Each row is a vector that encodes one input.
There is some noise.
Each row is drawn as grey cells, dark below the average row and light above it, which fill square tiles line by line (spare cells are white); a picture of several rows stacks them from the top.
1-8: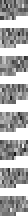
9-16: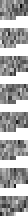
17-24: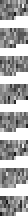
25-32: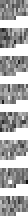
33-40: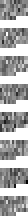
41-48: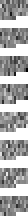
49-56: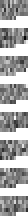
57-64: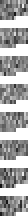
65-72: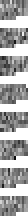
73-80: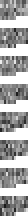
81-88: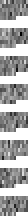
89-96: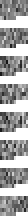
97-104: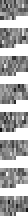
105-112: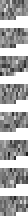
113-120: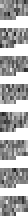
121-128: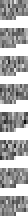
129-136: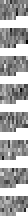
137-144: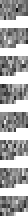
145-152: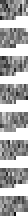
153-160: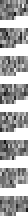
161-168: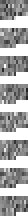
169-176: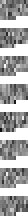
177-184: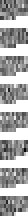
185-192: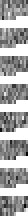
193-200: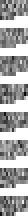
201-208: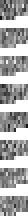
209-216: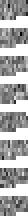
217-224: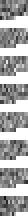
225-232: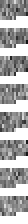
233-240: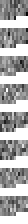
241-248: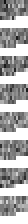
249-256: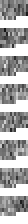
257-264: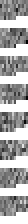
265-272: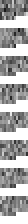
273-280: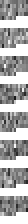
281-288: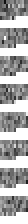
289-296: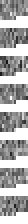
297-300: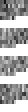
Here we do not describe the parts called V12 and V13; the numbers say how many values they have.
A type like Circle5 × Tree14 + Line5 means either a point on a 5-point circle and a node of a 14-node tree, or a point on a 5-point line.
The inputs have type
(Circle9 + Label11) × V12 + V13.
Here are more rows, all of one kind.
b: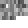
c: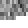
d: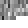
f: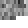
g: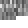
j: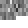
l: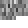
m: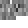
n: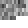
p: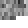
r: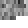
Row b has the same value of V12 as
f, n, p and r.
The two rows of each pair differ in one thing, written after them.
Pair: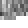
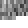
the label
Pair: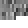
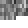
the label
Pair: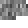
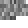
the value of V12
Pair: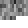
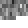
the value of V12
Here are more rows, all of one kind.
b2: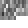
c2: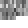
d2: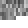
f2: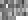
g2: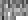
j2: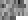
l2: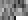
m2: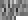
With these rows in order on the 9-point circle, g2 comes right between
f2 and m2.
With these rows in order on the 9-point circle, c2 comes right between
b2 and f2.
